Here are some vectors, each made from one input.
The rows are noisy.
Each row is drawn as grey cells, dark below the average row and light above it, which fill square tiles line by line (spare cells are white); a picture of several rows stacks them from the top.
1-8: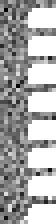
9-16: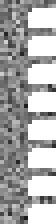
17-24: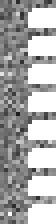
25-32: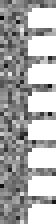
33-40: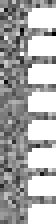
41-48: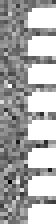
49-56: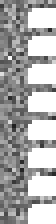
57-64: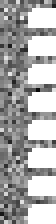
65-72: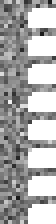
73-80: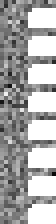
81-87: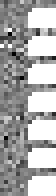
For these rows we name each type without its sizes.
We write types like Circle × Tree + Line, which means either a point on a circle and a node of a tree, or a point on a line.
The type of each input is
Line × (Line + Tree).
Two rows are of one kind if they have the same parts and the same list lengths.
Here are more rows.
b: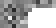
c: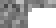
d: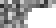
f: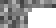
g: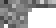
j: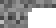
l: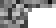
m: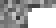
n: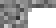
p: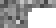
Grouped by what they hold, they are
b, d, l, m
c, f, g, j, n, p

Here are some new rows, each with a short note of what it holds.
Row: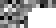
a point on each of two lines
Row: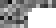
a point on each of two lines
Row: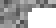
a point on each of two lines
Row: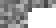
a point on a line and a node of a tree
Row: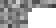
a point on each of two lines
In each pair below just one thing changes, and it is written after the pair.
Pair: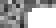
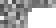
the node of the tree
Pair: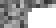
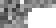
the place on the line
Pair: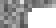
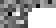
the place on the line
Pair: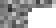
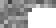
the node of the tree
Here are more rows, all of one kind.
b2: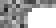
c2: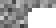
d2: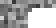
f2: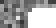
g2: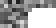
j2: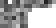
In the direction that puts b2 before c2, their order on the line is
b2, d2, c2, f2, j2, g2.
